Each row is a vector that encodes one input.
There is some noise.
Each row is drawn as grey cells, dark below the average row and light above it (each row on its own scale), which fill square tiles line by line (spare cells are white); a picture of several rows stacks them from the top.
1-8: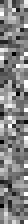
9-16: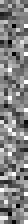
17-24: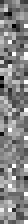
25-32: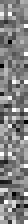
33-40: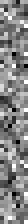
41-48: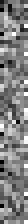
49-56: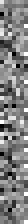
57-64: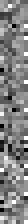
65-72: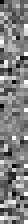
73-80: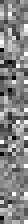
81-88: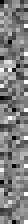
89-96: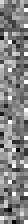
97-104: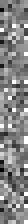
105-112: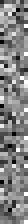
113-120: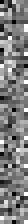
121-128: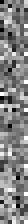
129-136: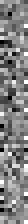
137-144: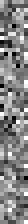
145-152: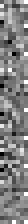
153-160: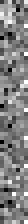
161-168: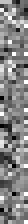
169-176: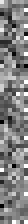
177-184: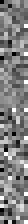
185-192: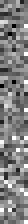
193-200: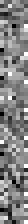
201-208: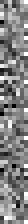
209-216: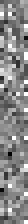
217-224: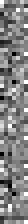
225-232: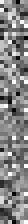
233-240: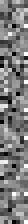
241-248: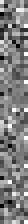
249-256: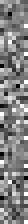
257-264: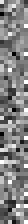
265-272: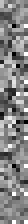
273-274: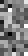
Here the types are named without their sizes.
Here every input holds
either a point on a circle and a true/false value, or a label.
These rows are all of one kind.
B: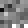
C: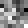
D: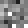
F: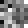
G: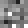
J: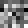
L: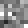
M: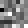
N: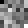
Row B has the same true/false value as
C, F and N.
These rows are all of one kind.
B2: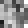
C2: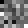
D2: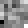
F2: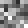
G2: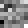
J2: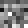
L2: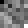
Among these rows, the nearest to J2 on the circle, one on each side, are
C2 and F2.
